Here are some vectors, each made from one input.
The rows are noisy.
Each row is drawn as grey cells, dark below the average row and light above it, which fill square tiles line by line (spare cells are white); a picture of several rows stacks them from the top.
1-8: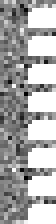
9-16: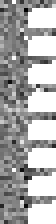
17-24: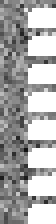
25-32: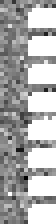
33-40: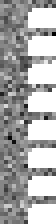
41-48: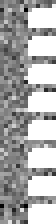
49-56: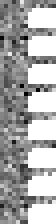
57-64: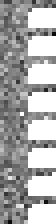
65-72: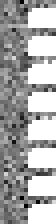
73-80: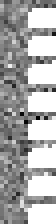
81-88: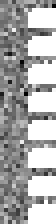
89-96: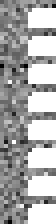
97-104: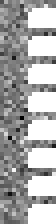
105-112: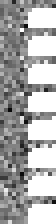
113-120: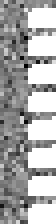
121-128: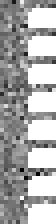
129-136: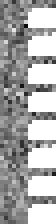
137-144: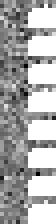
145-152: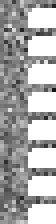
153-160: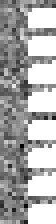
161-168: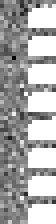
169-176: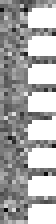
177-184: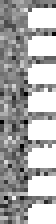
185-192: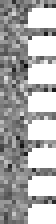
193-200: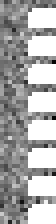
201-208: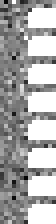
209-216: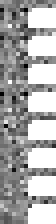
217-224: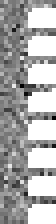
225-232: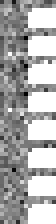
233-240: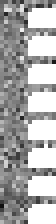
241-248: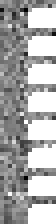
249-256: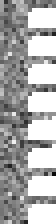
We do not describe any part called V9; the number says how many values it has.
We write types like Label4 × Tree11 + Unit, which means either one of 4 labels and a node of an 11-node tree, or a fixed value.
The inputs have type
Label5 × (Line13 + V9).
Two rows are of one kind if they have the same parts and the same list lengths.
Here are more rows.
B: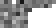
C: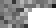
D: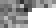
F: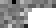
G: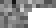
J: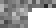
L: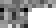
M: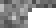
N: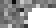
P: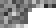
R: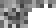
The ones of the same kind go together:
B, D, L, P, R
C, F, G, J, M, N

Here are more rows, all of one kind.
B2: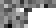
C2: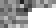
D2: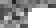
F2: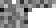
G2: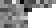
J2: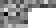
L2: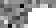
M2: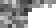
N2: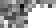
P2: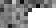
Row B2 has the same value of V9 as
D2 and L2.
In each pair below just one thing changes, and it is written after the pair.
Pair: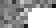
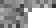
the label
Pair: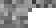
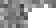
the label
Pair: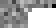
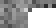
the label
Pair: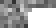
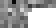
the place on the 13-point line
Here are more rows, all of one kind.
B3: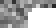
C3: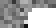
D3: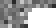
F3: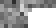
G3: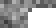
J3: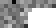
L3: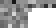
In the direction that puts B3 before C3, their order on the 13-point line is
B3, D3, C3, G3, J3, L3, F3.
